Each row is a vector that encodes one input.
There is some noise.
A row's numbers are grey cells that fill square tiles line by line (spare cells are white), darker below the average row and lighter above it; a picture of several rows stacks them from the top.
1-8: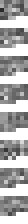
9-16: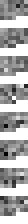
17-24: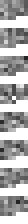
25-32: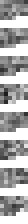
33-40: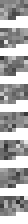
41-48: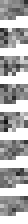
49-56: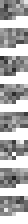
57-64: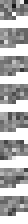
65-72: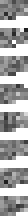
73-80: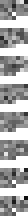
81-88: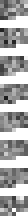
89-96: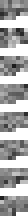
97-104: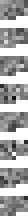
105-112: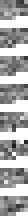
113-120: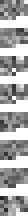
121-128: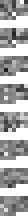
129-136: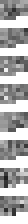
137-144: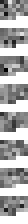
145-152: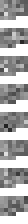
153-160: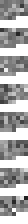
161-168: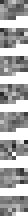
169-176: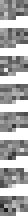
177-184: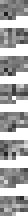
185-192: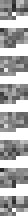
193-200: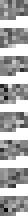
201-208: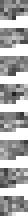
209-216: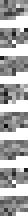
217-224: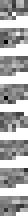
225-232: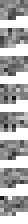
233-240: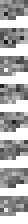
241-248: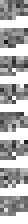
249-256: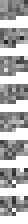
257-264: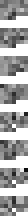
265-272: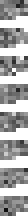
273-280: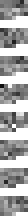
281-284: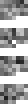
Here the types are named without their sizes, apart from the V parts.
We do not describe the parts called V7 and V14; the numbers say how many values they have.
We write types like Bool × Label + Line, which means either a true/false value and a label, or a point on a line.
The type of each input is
(Bool × Bool × Bool + V14) × Circle + V7.
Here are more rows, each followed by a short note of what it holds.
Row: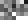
a value of V7
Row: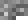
a point on a circle and three true/false values
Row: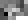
a point on a circle and a value of V14
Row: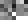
a value of V7
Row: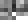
a value of V7
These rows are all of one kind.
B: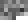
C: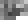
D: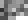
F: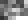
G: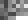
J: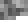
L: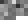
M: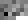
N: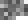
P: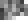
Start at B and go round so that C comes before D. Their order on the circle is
B, C, M, G, D, F, P, N, L, J.
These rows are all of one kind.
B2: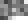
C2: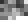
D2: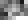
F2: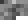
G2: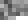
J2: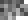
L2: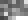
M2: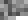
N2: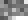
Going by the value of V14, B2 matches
G2, M2 and N2.
